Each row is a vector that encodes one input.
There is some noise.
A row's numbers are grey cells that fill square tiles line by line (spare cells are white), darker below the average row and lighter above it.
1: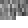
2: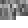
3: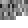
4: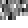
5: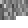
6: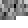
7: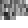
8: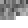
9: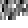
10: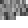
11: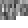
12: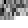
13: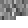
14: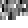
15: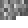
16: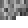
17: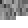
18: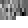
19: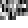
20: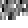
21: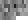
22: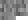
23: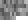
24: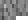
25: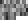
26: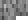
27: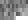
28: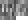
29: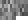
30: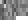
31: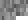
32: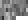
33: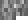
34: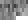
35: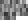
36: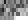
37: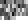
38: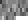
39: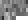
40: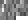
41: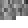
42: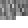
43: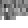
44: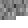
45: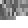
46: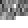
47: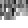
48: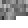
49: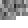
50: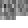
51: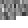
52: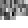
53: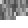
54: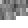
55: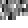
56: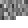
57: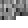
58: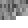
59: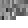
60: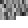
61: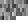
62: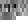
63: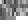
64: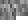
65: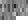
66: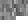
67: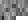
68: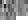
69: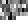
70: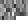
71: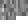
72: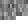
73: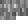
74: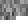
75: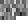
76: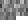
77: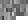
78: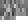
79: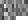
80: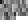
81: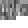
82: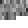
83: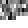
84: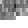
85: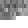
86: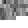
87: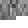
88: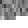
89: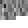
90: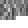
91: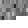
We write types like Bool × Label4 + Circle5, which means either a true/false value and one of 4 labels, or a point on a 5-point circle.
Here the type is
List2(Circle10).
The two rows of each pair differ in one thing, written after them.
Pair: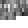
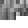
the place on the 10-point circle in item 2 of the list
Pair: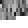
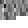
the place on the 10-point circle in item 1 of the list
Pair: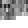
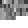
the place on the 10-point circle in item 2 of the list
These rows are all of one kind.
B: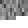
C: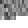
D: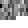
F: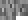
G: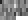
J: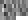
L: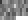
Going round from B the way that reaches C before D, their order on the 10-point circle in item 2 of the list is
B, C, G, L, J, F, D.
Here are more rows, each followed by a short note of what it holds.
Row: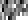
the empty list
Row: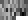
a list of two items
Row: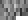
a list of two items
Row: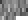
a list of two items
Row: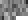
a list of one item
